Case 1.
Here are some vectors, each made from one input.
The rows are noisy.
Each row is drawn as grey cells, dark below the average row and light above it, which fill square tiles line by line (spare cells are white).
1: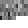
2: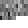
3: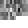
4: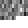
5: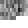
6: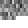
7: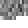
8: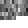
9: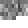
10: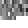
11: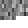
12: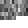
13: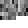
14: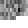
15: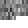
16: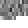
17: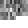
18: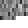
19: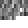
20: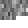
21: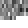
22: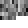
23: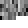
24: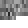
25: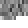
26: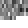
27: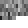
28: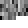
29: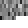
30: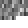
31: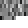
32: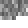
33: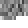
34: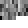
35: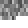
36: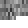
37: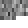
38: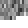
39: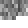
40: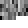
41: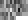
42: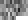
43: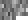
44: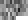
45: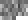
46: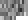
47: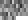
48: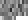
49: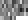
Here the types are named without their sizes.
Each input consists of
a point on each of two lines.
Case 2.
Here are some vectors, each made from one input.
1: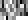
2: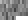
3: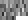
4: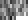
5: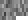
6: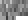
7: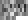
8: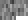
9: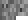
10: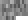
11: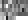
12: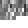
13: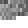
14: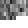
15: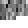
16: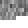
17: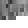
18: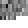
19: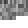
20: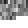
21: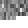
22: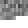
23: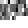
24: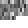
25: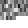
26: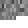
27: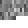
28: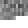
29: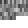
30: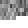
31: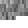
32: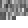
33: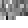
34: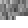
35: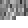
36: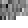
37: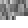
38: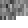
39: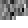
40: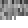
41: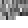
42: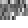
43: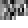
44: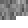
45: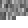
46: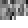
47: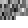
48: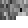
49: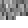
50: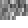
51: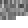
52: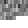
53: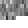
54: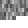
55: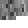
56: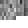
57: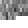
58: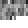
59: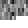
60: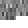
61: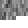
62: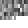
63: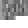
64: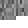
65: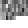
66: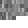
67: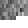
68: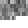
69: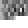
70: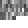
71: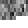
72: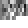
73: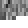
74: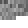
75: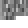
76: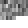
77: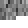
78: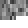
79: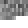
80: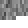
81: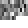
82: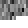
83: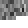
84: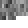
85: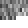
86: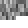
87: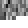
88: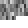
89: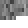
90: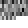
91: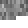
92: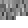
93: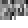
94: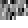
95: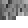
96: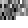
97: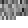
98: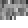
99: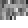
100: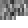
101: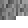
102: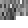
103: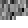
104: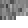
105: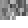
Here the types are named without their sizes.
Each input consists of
a point on a line.
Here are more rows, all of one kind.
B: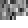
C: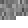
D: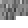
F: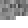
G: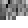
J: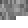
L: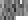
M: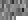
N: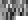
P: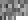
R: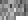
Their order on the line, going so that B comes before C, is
P, B, M, G, C, J, R, F, L, D, N.
